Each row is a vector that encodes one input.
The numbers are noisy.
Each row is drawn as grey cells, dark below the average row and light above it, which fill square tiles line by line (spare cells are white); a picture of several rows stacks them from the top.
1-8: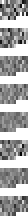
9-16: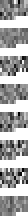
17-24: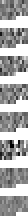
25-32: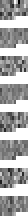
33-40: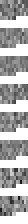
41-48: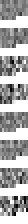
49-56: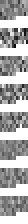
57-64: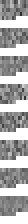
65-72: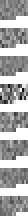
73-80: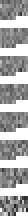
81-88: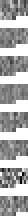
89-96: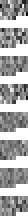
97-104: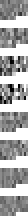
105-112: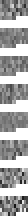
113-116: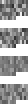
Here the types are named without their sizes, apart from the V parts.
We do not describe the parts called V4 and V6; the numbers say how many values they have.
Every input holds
a true/false value and a value of V4, together with either a point on a line, or a value of V6.
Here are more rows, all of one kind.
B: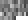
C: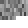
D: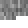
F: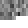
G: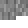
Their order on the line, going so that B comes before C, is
B, F, C, G, D.
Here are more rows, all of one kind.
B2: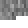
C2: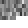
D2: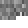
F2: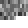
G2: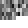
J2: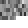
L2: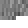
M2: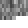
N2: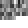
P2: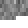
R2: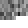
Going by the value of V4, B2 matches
D2 and M2.
